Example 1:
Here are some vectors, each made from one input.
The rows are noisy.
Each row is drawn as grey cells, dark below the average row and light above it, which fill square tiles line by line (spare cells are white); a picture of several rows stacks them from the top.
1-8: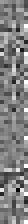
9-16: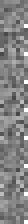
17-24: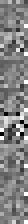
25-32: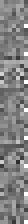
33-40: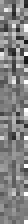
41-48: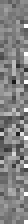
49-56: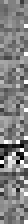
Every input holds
a point on a 5-point line, together with either a fixed value, or four true/false values.
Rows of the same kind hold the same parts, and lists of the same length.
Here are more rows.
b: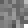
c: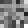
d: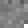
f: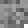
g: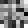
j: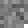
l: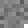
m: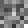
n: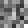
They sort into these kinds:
b, j, n
c, d, f, g, l, m

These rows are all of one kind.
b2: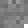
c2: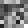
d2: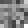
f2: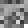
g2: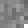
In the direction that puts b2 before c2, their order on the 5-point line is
b2, g2, d2, c2, f2.
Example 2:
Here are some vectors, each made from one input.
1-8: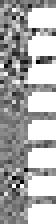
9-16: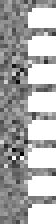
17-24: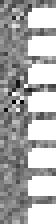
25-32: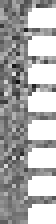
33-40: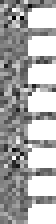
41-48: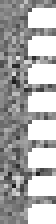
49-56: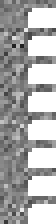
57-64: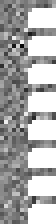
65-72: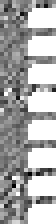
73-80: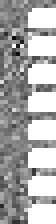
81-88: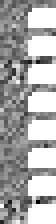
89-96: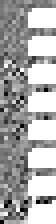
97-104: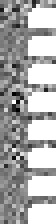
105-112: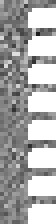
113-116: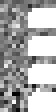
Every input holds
a point on a 10-point circle and a point on a 10-point line.
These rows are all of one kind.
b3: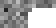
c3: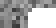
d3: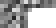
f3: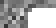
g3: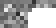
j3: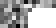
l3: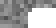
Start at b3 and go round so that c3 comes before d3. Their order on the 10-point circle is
b3, l3, j3, g3, c3, d3, f3.
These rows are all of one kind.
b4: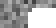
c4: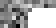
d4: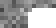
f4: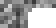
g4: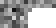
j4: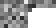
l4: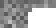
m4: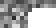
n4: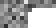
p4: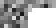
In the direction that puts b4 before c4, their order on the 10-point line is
d4, g4, f4, p4, j4, n4, b4, c4, l4, m4.
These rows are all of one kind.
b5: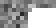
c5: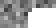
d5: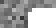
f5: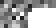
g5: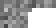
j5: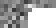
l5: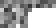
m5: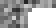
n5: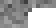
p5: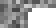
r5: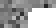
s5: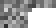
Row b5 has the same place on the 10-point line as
j5 and p5.
